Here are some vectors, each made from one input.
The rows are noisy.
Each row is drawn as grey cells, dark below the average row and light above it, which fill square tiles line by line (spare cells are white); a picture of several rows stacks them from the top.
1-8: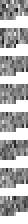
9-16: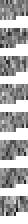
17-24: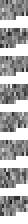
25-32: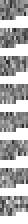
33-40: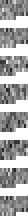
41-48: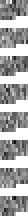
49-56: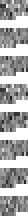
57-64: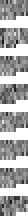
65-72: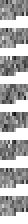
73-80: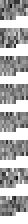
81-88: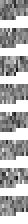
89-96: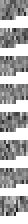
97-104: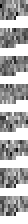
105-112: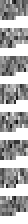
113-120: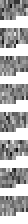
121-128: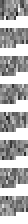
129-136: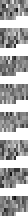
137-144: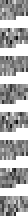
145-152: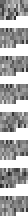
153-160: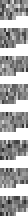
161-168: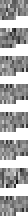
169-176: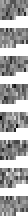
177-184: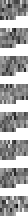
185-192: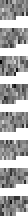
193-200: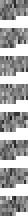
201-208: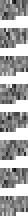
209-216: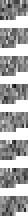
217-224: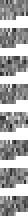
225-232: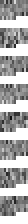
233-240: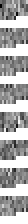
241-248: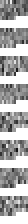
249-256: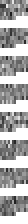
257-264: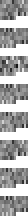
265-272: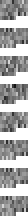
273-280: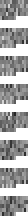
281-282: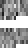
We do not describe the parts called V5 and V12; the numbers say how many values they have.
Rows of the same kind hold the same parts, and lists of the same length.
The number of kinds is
3.
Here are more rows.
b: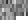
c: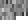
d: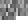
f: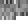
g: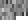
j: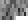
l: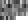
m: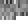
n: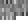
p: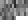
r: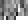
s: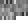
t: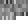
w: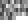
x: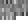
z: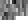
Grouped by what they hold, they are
b, c, f, g, m, n, s, t, x
d, j, l, p, z
r, w

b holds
a point on a 7-point line.
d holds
a value of V12.
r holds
a true/false value and a value of V5.
